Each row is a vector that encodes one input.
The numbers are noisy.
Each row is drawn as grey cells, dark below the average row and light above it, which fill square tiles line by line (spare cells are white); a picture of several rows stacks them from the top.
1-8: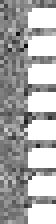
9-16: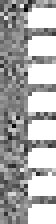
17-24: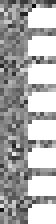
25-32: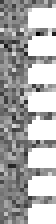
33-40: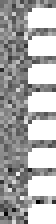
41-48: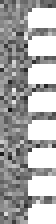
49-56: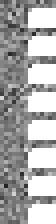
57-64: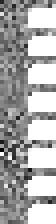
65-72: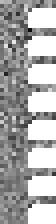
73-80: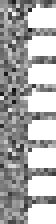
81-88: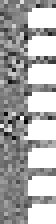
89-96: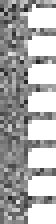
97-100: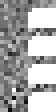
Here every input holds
four true/false values.
